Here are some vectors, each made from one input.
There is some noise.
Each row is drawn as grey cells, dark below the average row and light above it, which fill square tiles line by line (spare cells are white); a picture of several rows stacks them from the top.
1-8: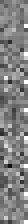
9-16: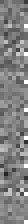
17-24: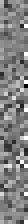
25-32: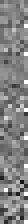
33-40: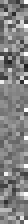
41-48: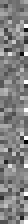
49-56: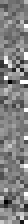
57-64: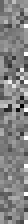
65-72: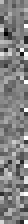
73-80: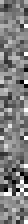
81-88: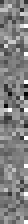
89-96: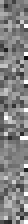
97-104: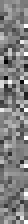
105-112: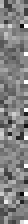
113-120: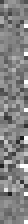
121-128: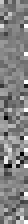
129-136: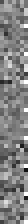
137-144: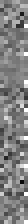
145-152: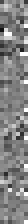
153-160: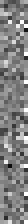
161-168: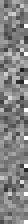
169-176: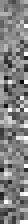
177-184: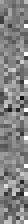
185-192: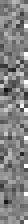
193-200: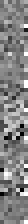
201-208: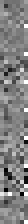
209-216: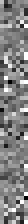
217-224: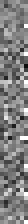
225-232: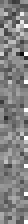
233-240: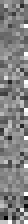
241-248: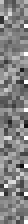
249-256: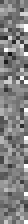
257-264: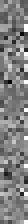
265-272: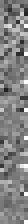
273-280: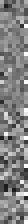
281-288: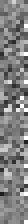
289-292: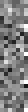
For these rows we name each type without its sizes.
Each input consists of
either two labels, or four true/false values.
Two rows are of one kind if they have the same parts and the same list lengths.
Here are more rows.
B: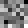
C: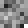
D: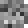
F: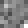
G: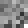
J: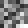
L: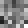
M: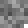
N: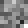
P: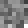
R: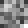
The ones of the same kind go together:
B, C, D, F, G, J, M, N, P, R
L

